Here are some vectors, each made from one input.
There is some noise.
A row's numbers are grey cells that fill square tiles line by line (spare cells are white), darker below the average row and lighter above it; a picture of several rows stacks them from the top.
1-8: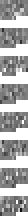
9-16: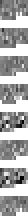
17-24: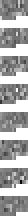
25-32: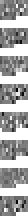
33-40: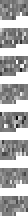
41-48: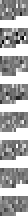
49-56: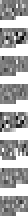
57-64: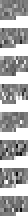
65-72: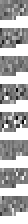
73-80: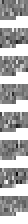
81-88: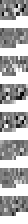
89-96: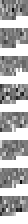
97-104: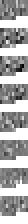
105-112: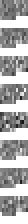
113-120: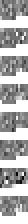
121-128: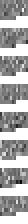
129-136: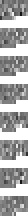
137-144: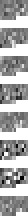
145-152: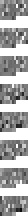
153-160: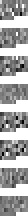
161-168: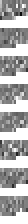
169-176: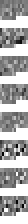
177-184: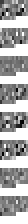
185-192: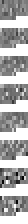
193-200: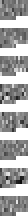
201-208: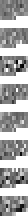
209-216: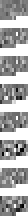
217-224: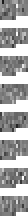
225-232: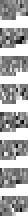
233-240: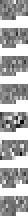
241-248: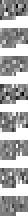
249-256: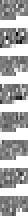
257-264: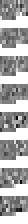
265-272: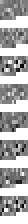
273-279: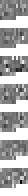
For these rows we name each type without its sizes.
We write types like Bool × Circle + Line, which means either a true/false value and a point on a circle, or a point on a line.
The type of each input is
(Bool × Bool × Bool + Label) × Line.
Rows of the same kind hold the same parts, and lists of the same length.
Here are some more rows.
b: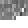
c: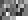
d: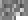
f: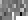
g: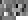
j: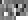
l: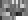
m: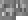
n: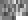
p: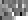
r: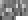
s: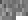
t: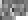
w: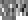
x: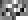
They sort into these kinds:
b, d, f, m, n, p, r, s, t, w
c, g, j, l, x

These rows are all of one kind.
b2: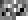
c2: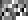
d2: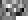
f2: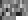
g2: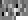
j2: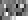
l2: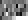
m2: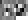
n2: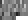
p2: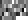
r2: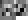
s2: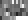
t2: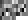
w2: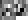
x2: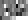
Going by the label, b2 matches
d2, m2, r2 and w2.
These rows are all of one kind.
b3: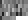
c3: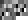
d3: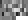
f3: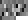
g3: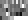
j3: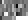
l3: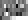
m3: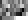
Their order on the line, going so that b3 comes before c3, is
j3, l3, f3, b3, c3, d3, g3, m3.
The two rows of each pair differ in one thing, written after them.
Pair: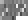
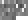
one of the three true/false values
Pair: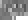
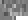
one of the three true/false values
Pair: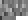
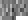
one of the three true/false values
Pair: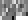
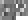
one of the three true/false values
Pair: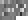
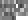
the place on the line
